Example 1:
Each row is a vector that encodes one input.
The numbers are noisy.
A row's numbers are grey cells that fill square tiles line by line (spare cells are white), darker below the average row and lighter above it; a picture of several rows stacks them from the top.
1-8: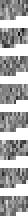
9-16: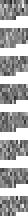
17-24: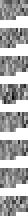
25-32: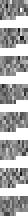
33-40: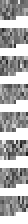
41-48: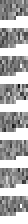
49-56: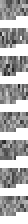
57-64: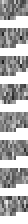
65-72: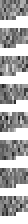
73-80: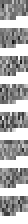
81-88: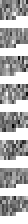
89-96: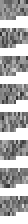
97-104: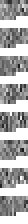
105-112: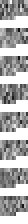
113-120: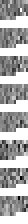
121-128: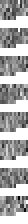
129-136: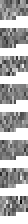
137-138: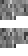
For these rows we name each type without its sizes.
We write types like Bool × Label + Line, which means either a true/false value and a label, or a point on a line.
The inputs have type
Line.
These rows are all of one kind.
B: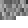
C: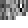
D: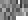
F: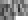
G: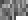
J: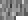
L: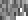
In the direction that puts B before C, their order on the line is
D, F, L, G, J, B, C.
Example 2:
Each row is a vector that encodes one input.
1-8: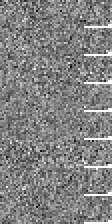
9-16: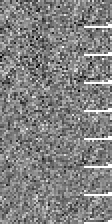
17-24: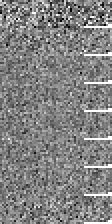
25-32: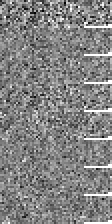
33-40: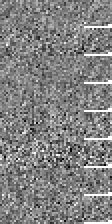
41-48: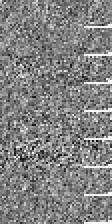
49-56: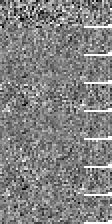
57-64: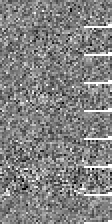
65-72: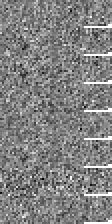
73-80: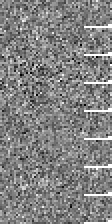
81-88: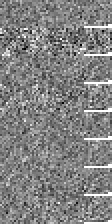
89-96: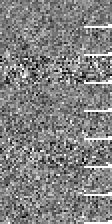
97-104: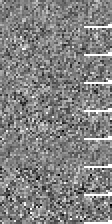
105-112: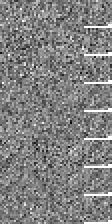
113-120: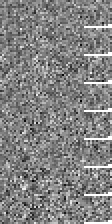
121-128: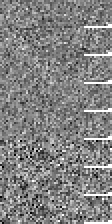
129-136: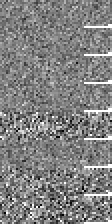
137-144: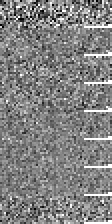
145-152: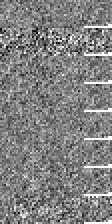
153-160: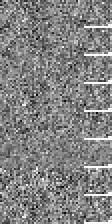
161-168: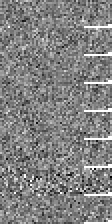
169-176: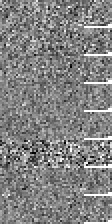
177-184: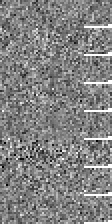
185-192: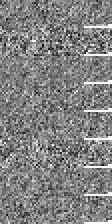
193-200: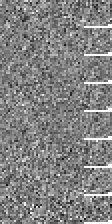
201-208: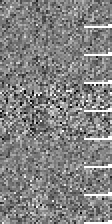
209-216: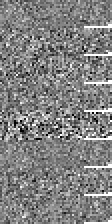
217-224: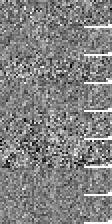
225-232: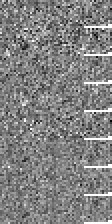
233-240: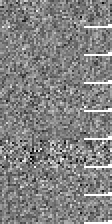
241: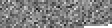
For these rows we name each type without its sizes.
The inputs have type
Circle.
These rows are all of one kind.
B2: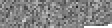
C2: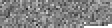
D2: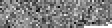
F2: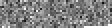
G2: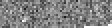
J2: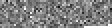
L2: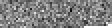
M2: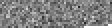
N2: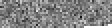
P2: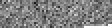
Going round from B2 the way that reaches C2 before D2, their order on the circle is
B2, C2, N2, F2, J2, P2, M2, D2, L2, G2.
